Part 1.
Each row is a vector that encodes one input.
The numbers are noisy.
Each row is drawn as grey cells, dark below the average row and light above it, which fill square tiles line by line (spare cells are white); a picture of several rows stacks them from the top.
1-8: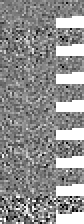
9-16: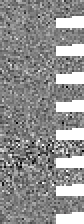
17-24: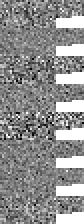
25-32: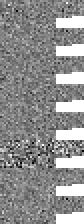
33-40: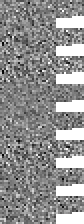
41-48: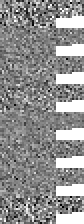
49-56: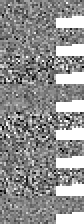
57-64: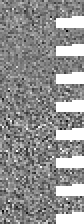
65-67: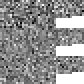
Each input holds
a list of up to two points on a 6-point circle.
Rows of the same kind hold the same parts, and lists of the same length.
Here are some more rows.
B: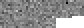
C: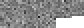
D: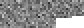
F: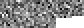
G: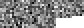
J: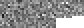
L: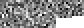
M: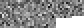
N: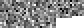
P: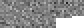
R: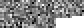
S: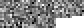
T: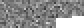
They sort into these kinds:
B, C, D, F, L, M, P, T
G, R, S
J, N

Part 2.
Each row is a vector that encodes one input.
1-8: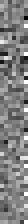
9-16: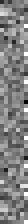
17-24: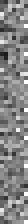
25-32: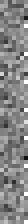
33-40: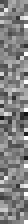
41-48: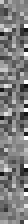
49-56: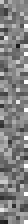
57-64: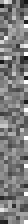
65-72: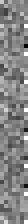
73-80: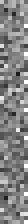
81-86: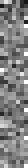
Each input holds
a list of up to two points on an 8-point circle.
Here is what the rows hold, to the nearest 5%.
All of them are lists of up to two points on an 8-point circle: about 10% are empty, 30% hold one and 60% two.
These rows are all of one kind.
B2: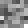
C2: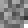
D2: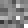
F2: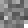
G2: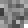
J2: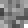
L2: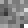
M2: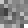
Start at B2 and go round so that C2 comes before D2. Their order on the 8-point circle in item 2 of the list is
B2, J2, G2, C2, F2, M2, D2, L2.
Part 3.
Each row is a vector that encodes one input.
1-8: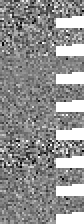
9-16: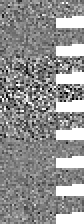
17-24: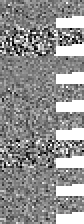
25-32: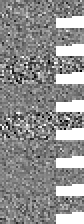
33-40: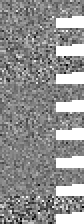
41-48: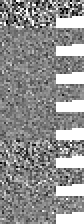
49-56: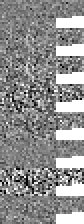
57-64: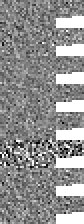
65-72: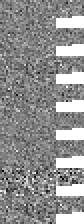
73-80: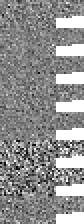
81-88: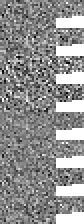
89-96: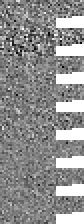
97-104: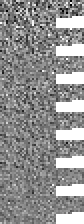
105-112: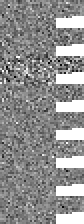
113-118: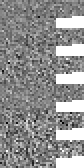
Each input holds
a list of up to two points on a 6-point circle.
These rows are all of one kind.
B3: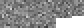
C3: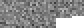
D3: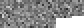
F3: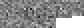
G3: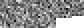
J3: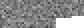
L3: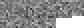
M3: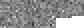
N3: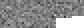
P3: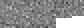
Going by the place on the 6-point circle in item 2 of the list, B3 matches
D3, J3 and M3.
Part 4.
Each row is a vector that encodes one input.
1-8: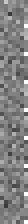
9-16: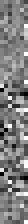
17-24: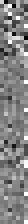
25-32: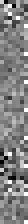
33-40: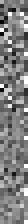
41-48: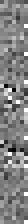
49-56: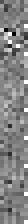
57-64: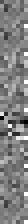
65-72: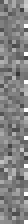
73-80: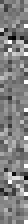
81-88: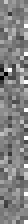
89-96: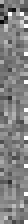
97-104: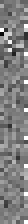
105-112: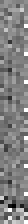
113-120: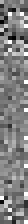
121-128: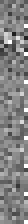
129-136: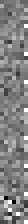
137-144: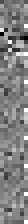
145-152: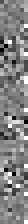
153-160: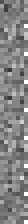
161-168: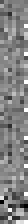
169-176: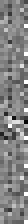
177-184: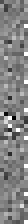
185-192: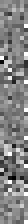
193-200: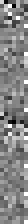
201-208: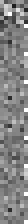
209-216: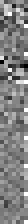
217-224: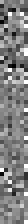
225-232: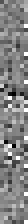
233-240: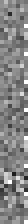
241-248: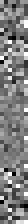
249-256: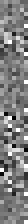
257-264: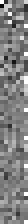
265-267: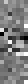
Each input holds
either a point on an 8-point circle, or a point on a 20-point circle, or a fixed value.
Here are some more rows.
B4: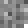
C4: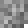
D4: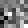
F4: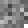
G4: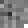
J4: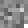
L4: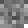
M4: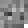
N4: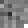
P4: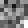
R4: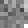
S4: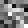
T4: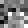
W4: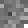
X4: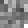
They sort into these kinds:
B4, C4, F4, G4, J4, L4, M4, N4, R4, W4, X4
D4, S4, T4
P4

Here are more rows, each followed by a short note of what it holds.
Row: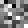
a point on an 8-point circle
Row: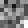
a fixed value
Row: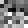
a point on an 8-point circle
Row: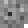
a point on a 20-point circle
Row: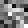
a point on an 8-point circle
